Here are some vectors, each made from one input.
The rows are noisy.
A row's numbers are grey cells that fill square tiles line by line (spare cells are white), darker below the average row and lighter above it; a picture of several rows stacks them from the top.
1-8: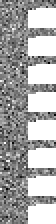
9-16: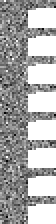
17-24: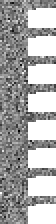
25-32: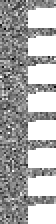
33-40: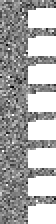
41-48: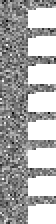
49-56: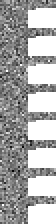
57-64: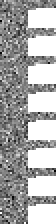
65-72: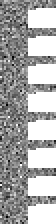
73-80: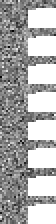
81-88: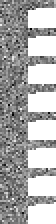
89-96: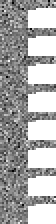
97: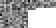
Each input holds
a point on each of two 9-point circles and a node of a 9-node tree.
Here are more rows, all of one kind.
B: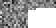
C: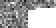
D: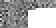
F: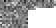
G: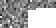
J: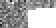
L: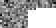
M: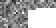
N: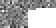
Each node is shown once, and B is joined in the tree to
M.
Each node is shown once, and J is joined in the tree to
D and N.
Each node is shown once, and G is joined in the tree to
D and L.
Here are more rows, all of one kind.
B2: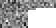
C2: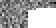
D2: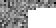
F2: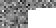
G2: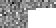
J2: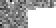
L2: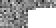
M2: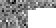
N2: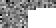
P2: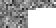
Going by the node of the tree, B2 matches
D2, G2 and L2.
